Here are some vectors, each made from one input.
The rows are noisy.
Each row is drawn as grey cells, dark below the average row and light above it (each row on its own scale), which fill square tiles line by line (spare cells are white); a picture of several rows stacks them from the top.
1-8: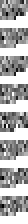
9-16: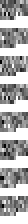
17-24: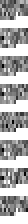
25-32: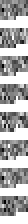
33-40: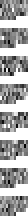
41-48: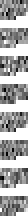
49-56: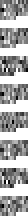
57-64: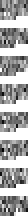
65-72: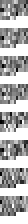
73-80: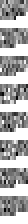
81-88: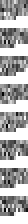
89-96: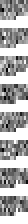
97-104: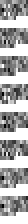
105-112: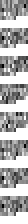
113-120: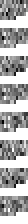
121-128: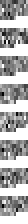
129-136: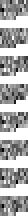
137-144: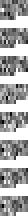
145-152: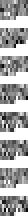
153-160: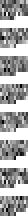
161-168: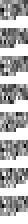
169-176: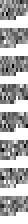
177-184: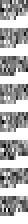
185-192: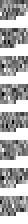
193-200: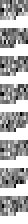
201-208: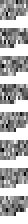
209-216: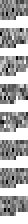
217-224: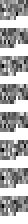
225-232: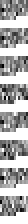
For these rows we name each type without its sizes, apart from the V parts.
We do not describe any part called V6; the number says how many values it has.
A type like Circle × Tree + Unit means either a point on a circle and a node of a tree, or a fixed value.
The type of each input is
Bool × (Tree + V6).
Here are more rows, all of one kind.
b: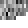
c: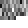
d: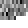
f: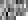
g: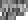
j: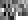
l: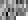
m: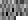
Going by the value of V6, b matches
f and l.
